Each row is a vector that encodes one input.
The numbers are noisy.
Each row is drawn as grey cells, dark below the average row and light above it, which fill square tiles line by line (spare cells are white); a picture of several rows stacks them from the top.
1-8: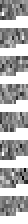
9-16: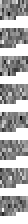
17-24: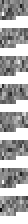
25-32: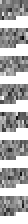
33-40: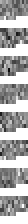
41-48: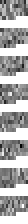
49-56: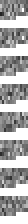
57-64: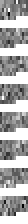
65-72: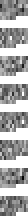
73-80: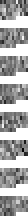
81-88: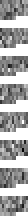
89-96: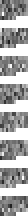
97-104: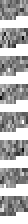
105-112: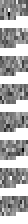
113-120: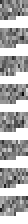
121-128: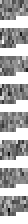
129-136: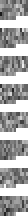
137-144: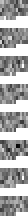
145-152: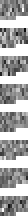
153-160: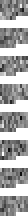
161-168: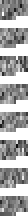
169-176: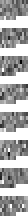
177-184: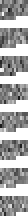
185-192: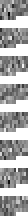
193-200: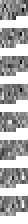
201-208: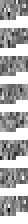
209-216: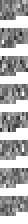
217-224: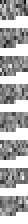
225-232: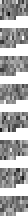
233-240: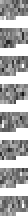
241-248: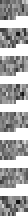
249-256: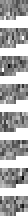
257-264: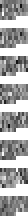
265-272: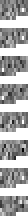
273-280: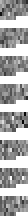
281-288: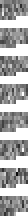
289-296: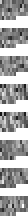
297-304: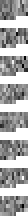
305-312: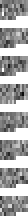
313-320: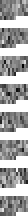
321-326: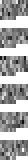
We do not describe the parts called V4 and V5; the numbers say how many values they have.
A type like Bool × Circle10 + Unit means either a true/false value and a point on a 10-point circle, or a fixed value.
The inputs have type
Bool × V5 + (Line7 + Tree11) × V4.
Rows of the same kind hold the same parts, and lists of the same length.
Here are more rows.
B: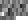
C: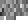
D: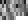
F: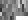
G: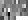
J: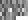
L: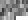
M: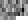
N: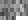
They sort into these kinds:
B, F, J, M
C, L, N
D, G

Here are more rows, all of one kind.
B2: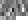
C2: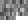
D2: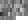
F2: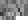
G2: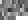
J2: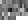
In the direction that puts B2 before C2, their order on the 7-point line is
B2, F2, C2, G2, J2, D2.
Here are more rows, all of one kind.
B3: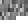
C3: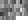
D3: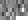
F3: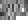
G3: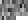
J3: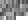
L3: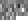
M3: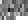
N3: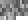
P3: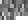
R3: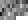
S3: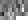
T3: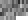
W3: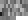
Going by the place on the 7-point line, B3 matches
C3, F3, R3 and W3.
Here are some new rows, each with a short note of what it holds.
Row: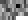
a true/false value and a value of V5
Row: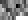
a true/false value and a value of V5
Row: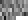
a node of an 11-node tree and a value of V4
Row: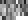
a true/false value and a value of V5
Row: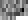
a node of an 11-node tree and a value of V4
